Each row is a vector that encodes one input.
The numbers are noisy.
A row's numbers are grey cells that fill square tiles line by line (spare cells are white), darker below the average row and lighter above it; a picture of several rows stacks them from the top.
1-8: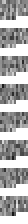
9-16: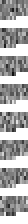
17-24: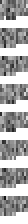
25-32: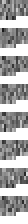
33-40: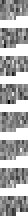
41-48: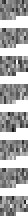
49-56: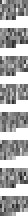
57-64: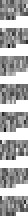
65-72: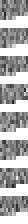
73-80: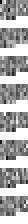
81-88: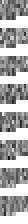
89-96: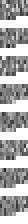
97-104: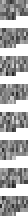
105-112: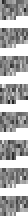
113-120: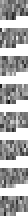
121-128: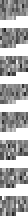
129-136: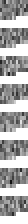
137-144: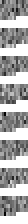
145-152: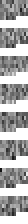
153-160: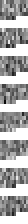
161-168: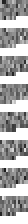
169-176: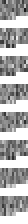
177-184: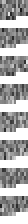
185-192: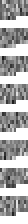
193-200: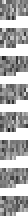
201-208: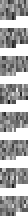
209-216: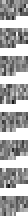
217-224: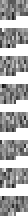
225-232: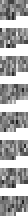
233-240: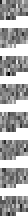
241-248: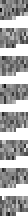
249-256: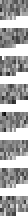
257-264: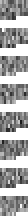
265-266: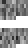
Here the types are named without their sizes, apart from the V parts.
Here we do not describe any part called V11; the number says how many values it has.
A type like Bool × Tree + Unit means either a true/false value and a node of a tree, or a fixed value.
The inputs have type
Circle × Circle × (Circle + Unit) + Label × V11.
